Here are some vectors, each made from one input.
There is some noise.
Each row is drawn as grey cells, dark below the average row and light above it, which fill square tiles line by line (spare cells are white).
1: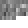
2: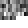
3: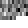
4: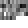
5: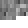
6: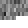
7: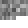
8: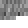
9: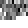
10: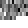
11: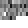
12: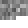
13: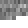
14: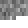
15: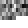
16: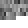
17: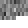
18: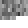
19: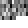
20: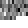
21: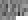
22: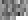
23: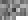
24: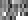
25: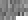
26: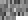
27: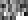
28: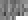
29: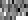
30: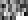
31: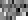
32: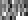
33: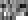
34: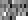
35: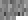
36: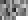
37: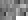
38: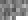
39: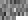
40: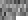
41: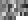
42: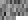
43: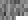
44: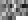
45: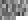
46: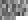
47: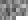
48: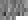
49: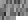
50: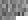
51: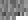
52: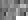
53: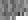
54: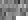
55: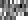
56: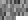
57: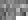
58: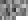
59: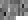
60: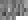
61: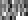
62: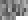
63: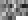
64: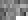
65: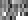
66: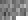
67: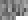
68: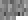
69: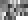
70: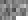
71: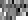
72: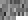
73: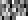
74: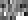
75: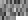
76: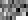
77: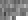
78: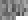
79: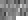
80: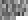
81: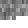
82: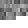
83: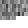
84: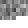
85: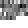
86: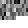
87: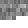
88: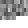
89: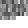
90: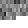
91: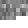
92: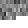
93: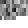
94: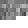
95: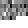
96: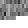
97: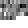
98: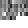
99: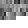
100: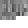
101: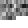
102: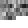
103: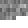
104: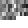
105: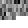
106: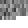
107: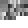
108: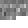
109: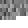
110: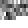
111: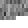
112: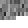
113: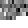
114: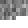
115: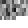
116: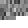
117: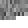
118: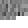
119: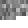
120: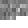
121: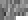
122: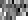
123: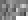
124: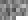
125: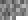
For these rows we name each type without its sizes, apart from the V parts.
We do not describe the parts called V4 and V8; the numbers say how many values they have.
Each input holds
a true/false value, together with either a point on a line and a value of V8, or a value of V4.
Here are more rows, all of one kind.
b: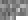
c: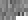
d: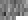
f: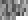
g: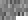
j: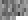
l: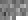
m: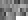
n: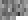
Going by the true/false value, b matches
l and m.
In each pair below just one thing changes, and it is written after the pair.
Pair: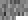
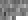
the true/false value
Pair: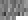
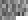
the value of V8
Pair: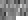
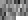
the place on the line
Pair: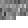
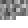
the place on the line
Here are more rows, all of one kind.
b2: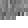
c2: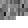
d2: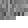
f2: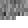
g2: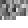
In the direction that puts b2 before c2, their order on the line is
b2, d2, f2, c2, g2.
